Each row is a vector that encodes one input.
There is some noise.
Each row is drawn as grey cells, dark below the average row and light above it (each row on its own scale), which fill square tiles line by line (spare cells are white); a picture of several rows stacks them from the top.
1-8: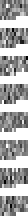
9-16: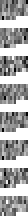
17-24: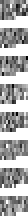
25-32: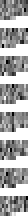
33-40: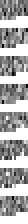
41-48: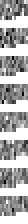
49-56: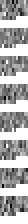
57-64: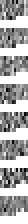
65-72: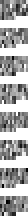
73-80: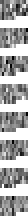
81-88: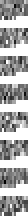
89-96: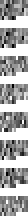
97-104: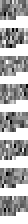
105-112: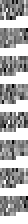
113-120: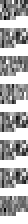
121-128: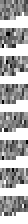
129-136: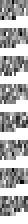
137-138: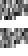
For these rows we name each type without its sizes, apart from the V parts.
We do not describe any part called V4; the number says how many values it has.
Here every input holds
a list of items, each a true/false value and a value of V4.
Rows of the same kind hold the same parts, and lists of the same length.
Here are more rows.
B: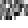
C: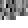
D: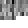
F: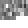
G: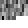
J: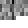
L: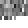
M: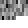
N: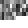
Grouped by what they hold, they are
B, F, L
C, D, G, J, M
N

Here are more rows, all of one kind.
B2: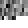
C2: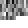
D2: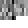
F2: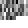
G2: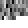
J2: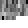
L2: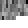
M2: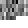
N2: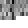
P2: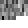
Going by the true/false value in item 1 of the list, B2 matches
D2, F2, M2 and P2.
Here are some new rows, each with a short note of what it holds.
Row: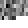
a list of one item
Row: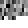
a list of one item
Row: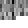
a list of one item
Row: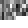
the empty list
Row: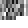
a list of one item
